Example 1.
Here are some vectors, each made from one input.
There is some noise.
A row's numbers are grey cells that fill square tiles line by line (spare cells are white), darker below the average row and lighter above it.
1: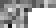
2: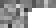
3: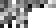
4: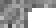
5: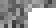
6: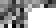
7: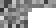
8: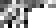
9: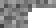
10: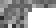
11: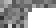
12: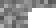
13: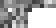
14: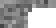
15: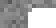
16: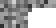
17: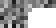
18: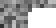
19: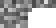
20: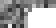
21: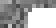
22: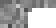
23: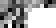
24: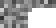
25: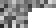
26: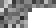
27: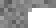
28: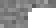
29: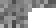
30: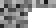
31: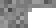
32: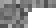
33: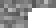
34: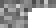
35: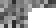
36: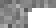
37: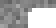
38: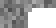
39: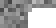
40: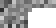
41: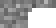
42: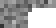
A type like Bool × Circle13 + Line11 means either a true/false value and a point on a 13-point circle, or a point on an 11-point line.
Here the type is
Bool × Line5.
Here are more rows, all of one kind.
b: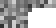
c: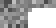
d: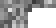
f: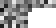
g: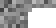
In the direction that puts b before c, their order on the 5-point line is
g, f, d, b, c.
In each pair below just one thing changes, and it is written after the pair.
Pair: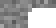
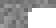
the place on the 5-point line
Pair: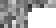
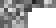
the place on the 5-point line
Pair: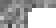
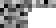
the true/false value
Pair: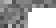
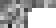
the true/false value
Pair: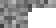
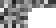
the true/false value
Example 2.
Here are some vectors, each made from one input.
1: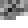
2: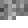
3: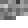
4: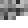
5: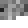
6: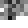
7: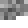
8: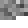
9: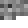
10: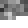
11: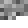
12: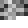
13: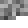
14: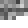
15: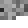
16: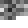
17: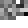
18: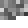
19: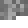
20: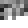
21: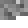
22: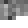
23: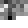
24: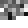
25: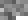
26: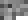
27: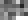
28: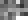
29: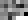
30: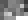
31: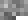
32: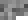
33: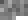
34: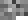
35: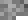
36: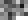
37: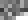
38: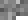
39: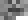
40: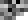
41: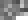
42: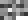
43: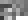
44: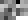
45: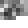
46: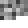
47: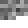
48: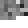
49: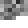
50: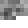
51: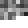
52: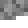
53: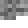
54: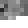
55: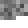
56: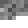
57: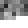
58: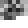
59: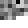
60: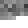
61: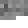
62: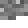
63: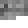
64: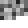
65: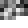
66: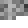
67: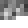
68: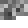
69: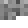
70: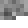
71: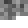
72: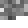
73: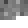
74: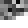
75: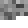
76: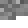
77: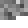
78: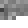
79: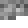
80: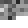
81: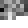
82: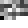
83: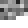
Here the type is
(Bool × Bool × Bool × Bool + Unit) × Label7.
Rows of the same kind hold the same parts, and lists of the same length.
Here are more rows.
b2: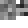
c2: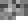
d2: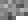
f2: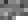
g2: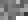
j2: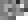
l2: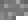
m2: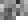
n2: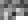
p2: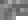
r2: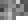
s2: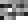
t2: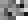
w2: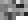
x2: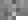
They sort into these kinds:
b2, c2, d2, f2, g2, j2, l2, m2, n2, p2, r2, t2, w2, x2
s2

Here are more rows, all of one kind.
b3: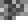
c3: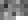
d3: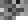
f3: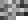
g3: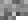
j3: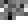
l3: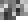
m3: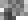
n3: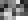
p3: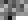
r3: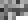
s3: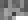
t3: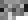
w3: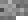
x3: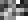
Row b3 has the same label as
d3, j3, l3 and r3.
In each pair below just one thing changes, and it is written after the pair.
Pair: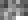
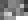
the label
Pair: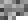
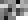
one of the four true/false values
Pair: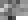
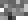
the label
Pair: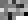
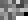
the label
